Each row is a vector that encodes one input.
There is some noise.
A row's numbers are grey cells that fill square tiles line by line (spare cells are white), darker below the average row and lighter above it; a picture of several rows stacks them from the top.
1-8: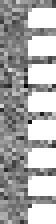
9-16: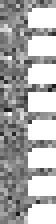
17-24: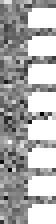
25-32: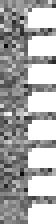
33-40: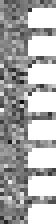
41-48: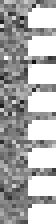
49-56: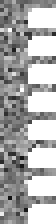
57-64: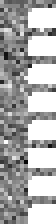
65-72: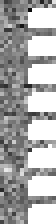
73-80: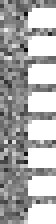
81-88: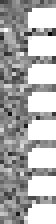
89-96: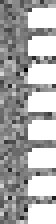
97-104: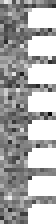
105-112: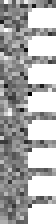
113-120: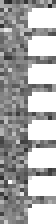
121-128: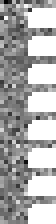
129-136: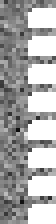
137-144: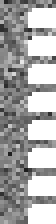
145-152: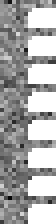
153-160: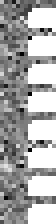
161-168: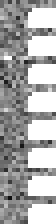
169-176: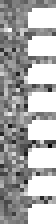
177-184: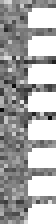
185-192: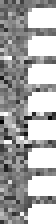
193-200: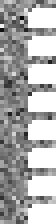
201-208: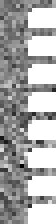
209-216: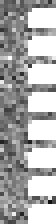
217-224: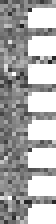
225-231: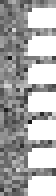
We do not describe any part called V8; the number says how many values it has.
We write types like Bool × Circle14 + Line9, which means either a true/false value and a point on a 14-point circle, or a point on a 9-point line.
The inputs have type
Bool × Line9 + Line7 × List2(V8).
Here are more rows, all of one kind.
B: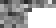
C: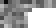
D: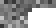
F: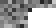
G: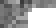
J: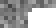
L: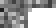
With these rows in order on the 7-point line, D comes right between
F and L.
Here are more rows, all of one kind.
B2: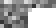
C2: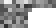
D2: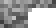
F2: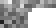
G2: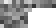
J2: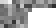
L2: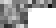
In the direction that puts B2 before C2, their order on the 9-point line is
G2, D2, B2, L2, C2, J2, F2.
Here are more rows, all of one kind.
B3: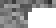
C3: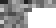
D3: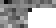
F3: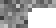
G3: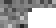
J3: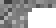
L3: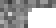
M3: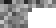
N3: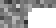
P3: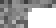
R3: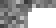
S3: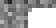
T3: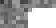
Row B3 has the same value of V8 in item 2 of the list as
F3, J3, S3 and T3.
